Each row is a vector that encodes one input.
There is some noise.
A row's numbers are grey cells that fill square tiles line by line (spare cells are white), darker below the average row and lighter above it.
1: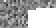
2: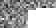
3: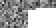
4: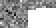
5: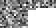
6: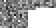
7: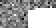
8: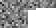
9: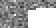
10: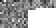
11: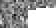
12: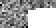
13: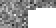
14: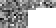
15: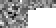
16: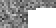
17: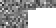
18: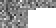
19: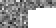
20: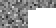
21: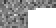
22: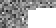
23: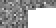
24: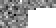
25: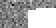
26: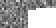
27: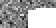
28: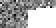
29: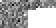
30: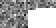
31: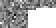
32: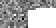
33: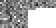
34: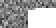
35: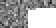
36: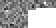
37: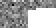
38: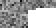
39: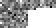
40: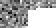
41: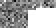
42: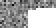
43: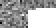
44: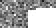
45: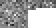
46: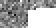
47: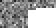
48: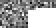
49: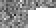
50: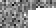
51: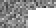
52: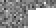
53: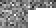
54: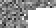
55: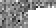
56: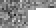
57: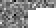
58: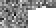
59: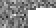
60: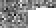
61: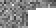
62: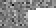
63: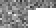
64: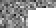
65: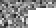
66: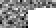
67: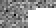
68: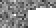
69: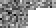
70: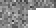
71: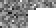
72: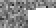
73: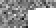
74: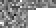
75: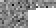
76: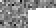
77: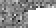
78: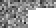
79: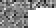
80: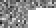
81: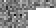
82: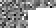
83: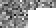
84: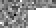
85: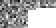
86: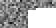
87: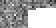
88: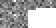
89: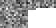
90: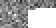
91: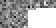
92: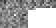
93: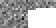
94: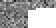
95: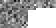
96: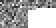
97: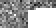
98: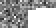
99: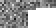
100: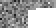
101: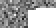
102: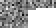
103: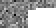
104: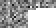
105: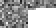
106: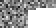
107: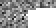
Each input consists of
a point on a 6-point circle, together with either a point on a 6-point circle, or a point on a 6-point line.
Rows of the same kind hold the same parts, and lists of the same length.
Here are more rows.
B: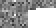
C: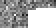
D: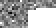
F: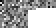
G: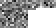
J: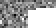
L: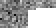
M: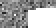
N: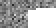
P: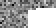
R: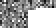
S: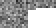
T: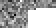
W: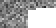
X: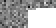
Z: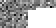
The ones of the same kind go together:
B, C, M, N, P, S, X
D, F, G, J, L, R, T, W, Z

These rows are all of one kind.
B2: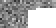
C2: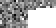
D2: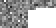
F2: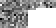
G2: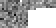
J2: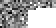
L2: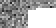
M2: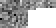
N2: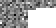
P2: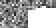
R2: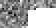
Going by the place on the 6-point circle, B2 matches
F2, G2, M2 and P2.
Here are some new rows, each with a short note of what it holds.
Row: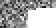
a point on a 6-point circle and a point on a 6-point line
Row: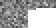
a point on each of two 6-point circles
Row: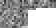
a point on each of two 6-point circles
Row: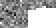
a point on a 6-point circle and a point on a 6-point line
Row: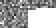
a point on a 6-point circle and a point on a 6-point line
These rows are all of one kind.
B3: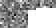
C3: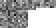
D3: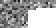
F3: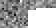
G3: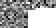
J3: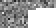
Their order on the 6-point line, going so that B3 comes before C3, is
B3, F3, C3, D3, J3, G3.
